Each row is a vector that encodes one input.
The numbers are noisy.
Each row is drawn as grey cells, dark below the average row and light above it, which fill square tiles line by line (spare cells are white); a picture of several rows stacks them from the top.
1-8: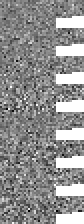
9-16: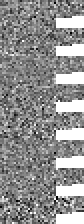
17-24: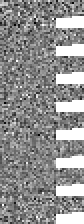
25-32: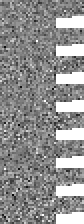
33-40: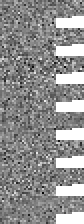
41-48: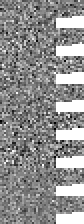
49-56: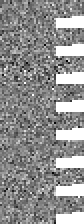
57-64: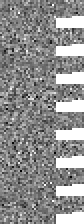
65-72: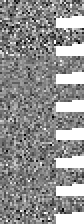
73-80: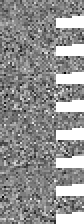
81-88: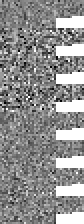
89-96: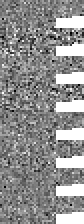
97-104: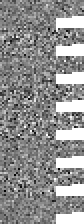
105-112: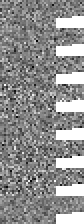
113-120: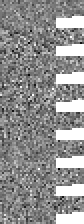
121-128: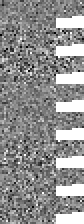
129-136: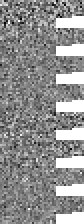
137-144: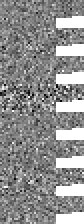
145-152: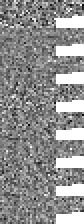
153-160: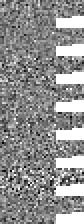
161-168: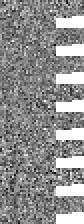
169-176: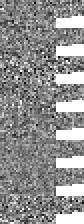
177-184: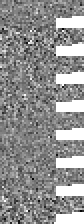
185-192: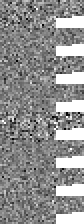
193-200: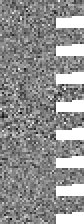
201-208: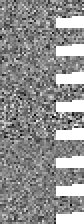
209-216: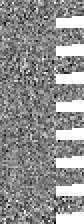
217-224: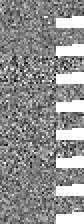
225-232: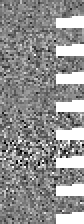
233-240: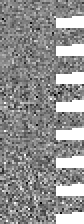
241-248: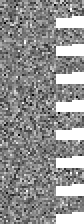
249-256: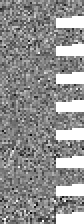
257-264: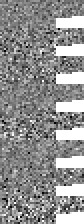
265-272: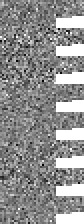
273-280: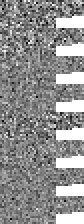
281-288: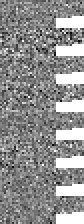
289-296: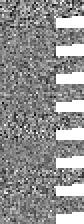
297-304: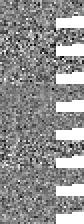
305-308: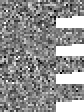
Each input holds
either a fixed value, or a node of each of five 12-node trees.
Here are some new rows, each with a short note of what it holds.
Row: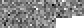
a node of each of five 12-node trees
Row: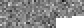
a node of each of five 12-node trees
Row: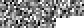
a fixed value
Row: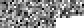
a fixed value
